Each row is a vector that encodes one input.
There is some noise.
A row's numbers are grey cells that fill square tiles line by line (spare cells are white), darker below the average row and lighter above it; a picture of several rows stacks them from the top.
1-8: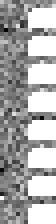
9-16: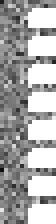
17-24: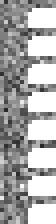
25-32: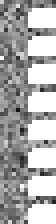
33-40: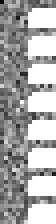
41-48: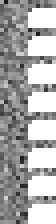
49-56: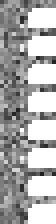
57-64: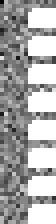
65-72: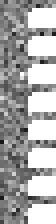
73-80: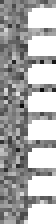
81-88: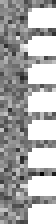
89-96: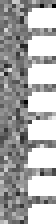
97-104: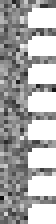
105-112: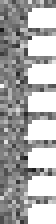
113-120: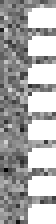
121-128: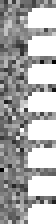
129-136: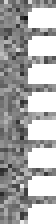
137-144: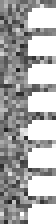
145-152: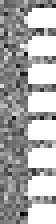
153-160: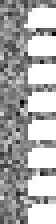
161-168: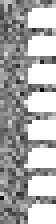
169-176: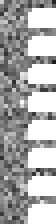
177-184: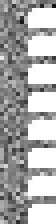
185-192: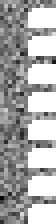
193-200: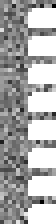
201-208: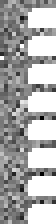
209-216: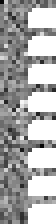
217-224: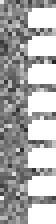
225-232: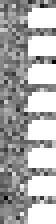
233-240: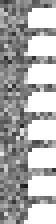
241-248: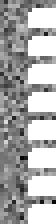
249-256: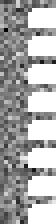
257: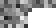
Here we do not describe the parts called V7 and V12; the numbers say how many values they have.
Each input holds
a value of V12, together with either one of 11 labels, or a true/false value and a value of V7.
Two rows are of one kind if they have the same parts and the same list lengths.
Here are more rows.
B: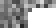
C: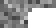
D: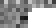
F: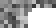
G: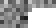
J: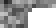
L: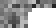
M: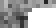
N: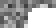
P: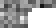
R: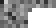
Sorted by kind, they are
B, C, J, P
D, F, G, L, M, N, R

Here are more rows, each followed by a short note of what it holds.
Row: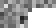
a true/false value, a value of V7 and a value of V12
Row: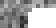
a true/false value, a value of V7 and a value of V12
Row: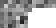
a true/false value, a value of V7 and a value of V12
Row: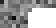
a true/false value, a value of V7 and a value of V12
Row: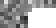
a true/false value, a value of V7 and a value of V12
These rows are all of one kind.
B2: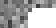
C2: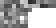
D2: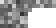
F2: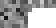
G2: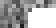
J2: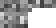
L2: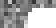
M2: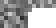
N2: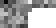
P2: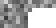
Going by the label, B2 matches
G2 and L2.
